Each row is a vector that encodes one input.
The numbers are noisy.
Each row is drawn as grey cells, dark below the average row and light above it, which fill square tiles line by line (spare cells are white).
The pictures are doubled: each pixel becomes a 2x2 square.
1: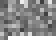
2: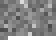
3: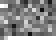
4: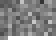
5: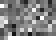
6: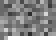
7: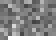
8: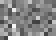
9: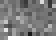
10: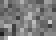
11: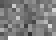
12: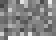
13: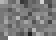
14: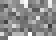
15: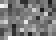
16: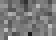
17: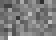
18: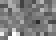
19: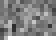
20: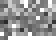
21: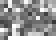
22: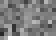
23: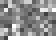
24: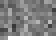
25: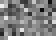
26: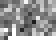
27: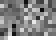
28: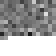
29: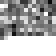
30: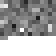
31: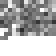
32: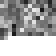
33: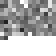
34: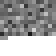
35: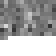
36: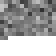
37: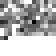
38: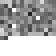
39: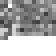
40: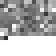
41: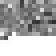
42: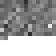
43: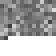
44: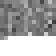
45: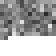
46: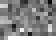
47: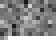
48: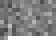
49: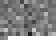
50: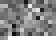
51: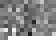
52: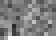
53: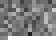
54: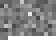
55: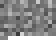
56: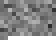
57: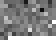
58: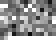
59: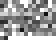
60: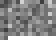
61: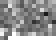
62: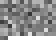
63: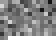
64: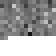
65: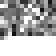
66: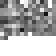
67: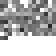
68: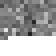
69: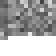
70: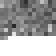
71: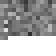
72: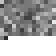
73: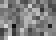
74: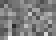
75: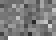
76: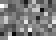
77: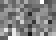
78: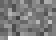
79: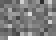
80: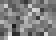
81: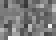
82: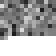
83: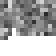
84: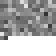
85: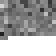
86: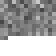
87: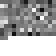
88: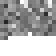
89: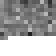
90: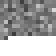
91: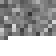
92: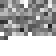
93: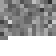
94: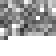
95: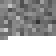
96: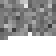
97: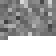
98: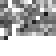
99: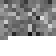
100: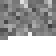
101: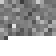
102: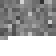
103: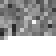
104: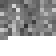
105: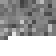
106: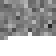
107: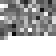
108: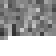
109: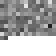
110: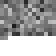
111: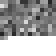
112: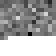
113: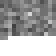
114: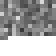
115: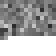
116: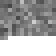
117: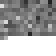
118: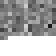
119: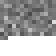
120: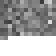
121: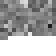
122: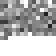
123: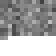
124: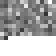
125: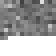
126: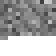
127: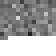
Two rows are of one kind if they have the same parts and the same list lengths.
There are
2 kinds of row.
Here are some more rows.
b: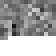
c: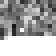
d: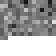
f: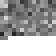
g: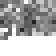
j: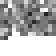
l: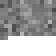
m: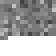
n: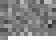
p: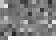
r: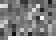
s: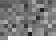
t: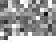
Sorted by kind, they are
b, c, l, n, t
d, f, g, j, m, p, r, s

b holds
a node of each of two 8-node trees.
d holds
a node of each of three 8-node trees.
